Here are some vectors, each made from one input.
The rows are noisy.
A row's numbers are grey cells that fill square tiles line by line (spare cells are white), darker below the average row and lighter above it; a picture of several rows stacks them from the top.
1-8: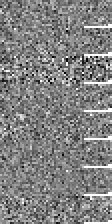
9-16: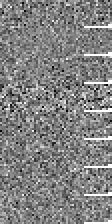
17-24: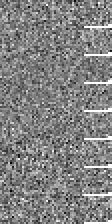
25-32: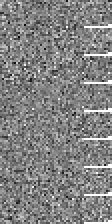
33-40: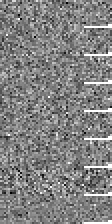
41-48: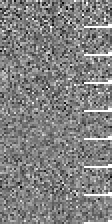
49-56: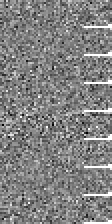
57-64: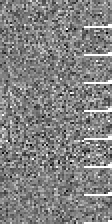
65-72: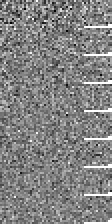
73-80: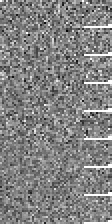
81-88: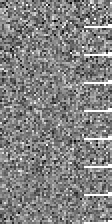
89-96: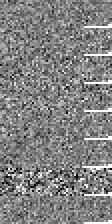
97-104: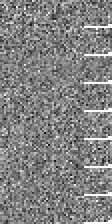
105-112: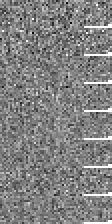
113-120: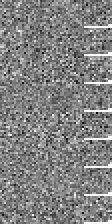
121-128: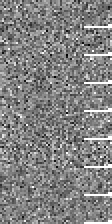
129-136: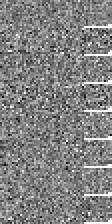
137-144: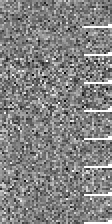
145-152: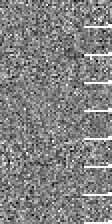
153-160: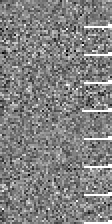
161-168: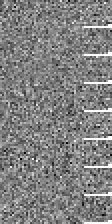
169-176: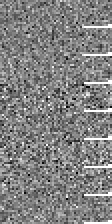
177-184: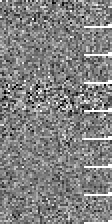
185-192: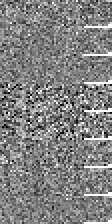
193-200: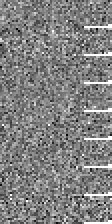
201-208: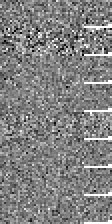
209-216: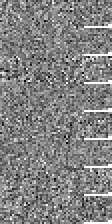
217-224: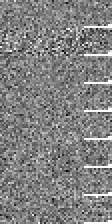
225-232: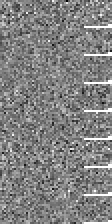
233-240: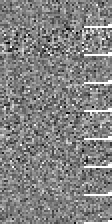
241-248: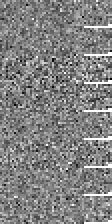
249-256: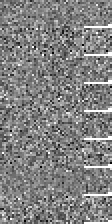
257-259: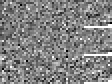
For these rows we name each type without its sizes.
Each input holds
a list of points on a line.
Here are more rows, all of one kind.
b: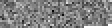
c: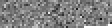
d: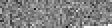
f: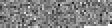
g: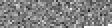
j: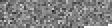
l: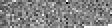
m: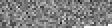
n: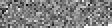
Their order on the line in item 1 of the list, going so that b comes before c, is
l, g, d, m, n, j, b, c, f.
